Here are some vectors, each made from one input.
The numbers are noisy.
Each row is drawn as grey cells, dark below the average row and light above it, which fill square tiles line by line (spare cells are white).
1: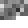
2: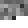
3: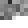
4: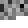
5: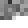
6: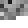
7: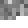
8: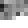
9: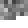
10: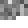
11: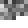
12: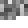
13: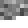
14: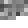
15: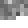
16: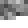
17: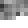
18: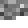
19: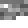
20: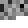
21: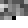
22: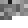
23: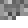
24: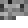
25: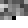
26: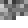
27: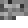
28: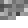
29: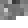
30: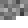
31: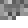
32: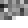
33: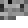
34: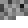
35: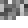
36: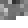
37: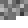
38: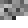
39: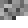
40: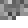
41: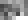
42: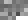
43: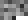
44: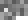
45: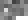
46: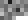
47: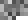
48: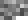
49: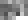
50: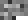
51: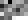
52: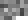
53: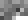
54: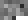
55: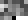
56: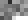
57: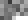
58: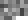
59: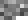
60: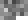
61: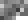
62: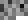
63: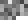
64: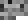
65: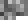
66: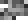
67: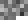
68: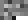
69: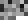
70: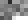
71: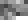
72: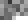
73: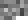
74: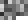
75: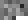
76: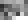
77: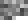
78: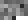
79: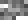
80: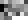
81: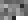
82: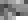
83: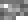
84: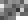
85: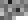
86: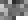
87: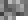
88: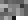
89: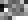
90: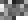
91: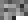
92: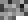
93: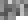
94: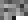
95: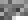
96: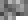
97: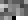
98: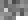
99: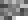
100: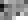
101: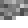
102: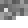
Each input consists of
either a point on an 8-point circle, or a point on an 8-point line.
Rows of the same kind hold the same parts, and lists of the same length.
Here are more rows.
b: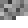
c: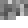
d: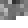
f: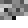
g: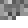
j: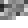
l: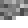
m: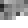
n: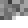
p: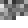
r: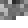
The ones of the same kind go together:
b, f, n
c, d, g, j, l, m, p, r

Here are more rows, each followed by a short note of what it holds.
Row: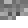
a point on an 8-point circle
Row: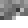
a point on an 8-point line
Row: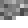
a point on an 8-point circle
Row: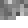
a point on an 8-point circle
